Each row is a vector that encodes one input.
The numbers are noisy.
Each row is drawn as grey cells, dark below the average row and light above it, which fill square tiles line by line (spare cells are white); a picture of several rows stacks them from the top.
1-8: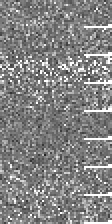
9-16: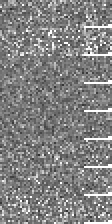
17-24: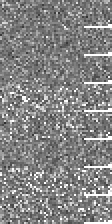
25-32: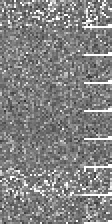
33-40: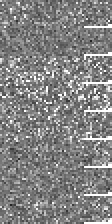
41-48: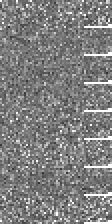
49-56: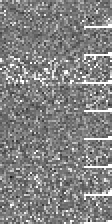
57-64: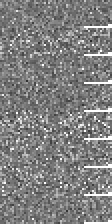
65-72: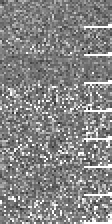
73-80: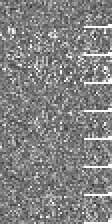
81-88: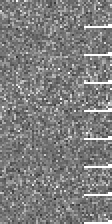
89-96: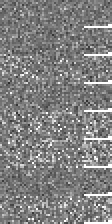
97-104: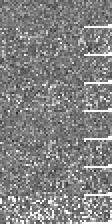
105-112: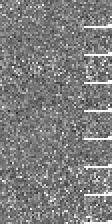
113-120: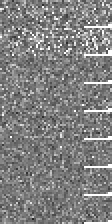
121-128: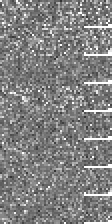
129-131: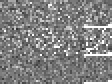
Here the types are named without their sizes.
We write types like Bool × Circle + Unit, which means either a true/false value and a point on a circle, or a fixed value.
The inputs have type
Bool × Label + Tree.
